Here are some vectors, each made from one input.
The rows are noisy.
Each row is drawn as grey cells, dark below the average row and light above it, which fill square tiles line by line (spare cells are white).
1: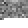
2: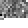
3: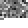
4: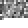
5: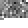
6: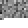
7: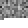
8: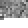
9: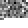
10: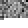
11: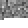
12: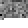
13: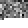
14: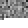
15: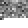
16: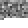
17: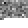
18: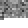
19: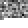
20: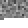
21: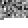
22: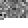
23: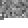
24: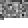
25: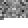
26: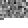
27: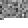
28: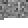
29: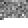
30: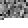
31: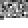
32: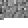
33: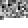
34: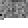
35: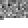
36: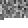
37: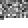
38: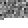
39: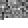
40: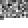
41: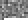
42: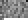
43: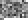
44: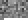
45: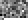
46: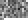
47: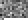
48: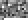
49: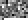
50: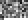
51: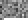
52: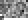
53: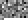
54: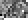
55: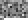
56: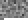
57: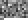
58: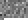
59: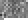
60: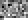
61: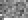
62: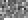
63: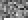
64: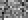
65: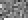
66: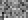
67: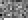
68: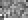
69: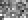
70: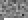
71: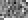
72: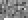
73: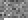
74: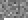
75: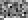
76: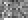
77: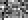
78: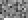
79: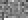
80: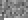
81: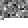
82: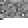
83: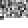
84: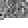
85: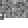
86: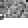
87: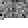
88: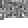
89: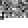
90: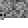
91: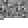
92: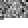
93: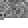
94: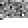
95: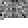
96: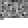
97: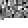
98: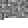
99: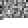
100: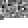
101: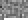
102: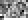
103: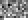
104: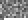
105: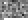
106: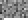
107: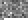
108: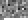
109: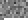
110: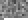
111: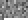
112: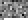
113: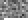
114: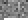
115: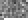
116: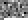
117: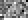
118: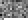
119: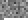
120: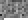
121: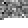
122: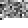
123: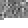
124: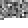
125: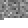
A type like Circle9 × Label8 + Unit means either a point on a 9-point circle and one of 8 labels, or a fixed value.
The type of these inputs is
Bool × Bool × Bool + List2(Line6).
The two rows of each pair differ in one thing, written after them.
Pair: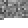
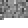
the place on the 6-point line in item 2 of the list
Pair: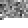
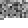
the place on the 6-point line in item 1 of the list
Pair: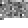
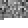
the place on the 6-point line in item 1 of the list
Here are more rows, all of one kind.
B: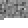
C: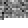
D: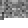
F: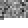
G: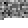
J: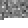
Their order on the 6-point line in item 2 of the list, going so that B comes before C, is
B, F, G, J, C, D.
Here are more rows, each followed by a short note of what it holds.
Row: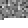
a list of one item
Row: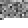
a list of two items
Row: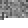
a list of one item
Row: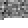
a list of two items
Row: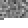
three true/false values
